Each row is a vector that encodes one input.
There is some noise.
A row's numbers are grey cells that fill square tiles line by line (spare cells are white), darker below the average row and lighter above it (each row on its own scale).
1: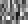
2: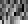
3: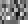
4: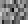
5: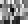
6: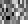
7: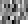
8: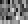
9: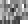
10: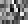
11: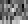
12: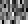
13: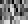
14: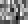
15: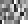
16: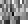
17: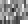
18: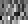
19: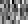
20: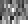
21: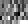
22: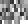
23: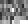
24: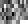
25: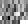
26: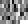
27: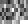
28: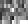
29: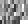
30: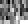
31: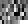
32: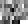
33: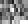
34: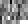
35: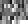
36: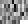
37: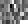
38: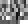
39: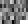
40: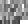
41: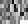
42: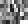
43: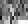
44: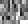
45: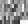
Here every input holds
one of 5 labels and a true/false value.
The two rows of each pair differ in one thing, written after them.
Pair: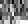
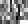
the label
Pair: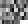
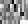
the true/false value
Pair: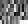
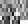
the label
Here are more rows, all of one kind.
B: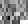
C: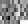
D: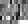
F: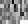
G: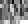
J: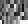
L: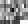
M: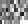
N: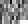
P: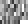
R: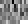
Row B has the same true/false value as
C and J.
